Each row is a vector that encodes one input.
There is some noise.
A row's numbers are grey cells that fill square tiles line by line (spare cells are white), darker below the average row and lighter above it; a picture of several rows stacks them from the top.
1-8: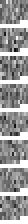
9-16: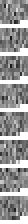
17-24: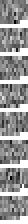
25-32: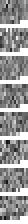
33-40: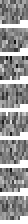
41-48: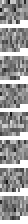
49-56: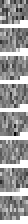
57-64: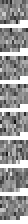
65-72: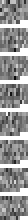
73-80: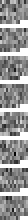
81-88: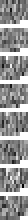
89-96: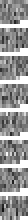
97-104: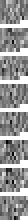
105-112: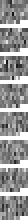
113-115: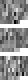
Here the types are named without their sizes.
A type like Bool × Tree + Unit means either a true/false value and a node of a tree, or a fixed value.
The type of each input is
Bool × Bool × Bool × Bool + (Circle + Unit) × Line.
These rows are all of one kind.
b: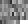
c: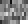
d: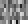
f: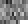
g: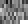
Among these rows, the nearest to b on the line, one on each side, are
c and f.
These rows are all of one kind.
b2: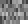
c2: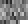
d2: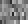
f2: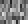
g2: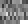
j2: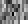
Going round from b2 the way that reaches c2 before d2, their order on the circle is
b2, g2, c2, f2, d2, j2.
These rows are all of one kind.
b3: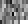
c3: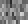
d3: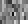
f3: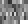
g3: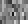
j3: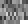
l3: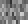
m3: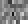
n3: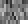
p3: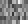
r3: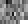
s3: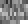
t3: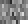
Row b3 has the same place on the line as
d3, g3 and p3.
